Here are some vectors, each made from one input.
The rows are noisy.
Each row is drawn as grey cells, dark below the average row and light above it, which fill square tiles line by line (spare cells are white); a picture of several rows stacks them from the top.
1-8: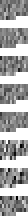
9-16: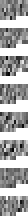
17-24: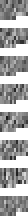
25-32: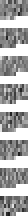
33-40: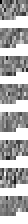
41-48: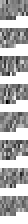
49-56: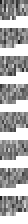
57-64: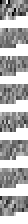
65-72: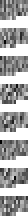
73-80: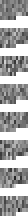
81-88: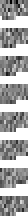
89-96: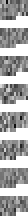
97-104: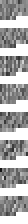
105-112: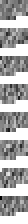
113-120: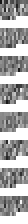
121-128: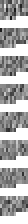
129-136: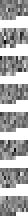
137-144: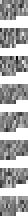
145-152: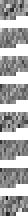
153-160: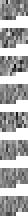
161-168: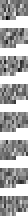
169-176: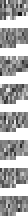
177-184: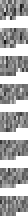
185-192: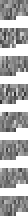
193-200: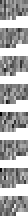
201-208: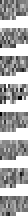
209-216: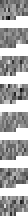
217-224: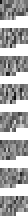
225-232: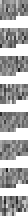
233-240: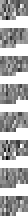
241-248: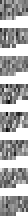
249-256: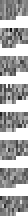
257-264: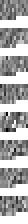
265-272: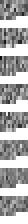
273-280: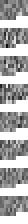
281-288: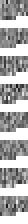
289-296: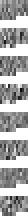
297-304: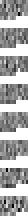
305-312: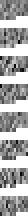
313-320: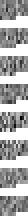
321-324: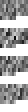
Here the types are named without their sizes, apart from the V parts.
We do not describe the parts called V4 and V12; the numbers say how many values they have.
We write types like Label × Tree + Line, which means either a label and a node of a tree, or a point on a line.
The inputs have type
(Bool × Bool × Bool × Bool + V4) × (Line + V12).
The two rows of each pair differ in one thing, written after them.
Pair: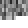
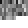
the value of V4
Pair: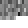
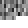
the place on the line
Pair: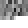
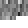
the value of V4
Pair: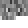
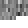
the value of V4
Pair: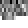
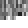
the value of V4
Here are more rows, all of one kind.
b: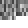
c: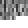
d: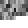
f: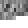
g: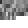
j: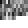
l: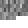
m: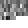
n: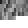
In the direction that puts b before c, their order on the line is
b, j, g, c, n, f, l, d, m.
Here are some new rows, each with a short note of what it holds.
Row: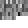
a point on a line and four true/false values
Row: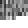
a point on a line and four true/false values
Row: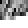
a point on a line and four true/false values
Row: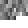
four true/false values and a value of V12
